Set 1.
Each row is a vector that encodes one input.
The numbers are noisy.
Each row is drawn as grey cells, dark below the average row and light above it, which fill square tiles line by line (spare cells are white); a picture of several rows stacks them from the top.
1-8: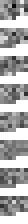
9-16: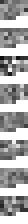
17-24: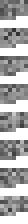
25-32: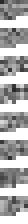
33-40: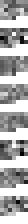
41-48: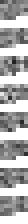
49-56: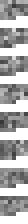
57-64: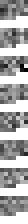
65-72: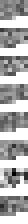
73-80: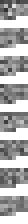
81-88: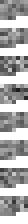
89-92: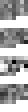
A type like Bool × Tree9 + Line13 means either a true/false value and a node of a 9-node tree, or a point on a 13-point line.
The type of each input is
Tree13.
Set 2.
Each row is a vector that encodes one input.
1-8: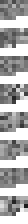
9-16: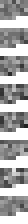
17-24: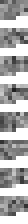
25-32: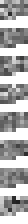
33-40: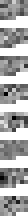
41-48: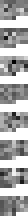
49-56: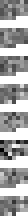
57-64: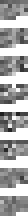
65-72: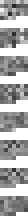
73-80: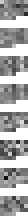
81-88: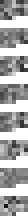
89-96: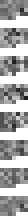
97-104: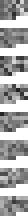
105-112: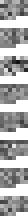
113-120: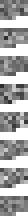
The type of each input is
Tree13.
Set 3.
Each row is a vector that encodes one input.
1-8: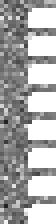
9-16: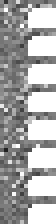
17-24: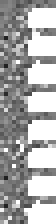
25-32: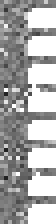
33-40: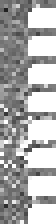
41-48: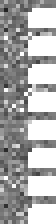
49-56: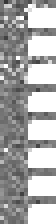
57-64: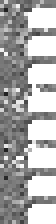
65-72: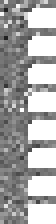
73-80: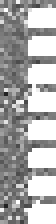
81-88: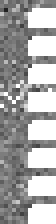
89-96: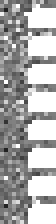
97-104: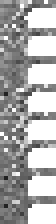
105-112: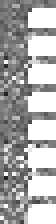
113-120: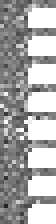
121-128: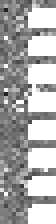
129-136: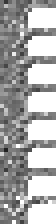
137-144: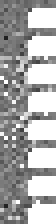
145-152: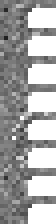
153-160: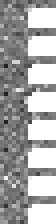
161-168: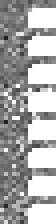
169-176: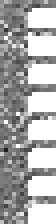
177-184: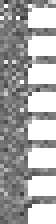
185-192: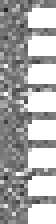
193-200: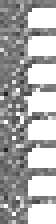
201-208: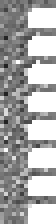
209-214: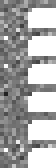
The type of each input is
Bool × Bool × Bool + Unit.
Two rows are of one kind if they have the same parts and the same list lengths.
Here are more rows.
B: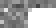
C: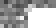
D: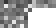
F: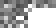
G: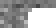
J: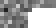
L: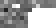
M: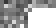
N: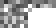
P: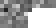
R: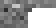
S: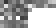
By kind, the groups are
B, C, D, F, G, J, L, M, N, P, R
S

